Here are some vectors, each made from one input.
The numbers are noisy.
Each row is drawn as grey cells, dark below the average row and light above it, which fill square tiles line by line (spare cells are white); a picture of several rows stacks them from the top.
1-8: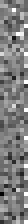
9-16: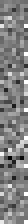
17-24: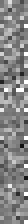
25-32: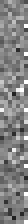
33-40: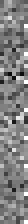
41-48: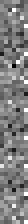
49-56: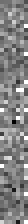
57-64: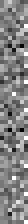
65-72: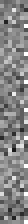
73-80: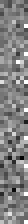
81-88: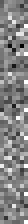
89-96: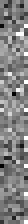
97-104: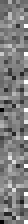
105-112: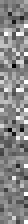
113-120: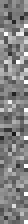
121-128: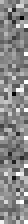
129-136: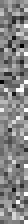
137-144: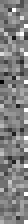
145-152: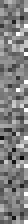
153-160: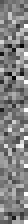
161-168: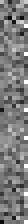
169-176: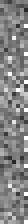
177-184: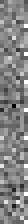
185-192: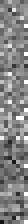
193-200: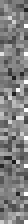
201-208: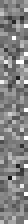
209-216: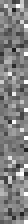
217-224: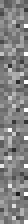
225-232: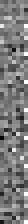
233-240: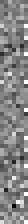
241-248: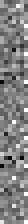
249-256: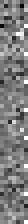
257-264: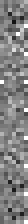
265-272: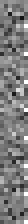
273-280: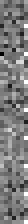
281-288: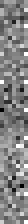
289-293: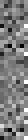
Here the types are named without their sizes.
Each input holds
four true/false values, together with a list of points on a line.
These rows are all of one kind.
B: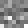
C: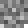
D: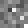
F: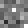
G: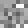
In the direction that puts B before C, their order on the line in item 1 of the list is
B, C, G, D, F.
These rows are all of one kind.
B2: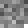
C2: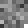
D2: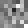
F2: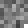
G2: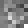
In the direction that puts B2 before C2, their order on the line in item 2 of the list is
F2, G2, D2, B2, C2.
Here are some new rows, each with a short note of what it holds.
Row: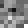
four true/false values, together with a list of two items
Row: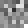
four true/false values, together with a list of two items
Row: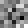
four true/false values, together with the empty list
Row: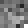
four true/false values, together with a list of two items
